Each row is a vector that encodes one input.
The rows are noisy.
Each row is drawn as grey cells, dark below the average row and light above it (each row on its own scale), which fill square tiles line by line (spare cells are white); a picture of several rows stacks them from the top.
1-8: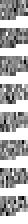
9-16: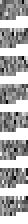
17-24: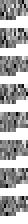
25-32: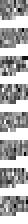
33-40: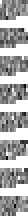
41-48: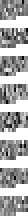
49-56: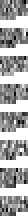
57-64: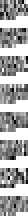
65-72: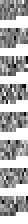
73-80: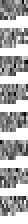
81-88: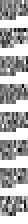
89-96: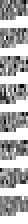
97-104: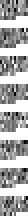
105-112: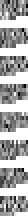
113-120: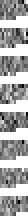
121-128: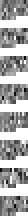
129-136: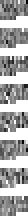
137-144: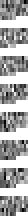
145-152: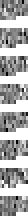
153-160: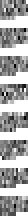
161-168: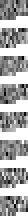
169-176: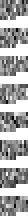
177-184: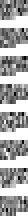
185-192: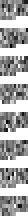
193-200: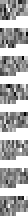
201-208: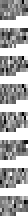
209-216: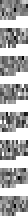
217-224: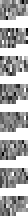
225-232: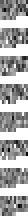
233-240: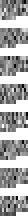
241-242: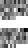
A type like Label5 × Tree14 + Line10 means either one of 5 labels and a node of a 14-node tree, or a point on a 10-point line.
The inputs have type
(Label10 + Line12) × Line12.
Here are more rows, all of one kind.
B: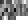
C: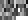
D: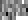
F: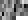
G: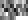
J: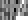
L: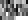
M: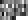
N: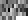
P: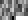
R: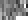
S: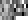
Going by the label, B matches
C, G and L.
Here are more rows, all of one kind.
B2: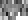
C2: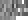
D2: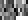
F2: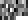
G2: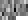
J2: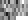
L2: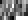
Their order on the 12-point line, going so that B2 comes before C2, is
L2, G2, B2, J2, C2, F2, D2.
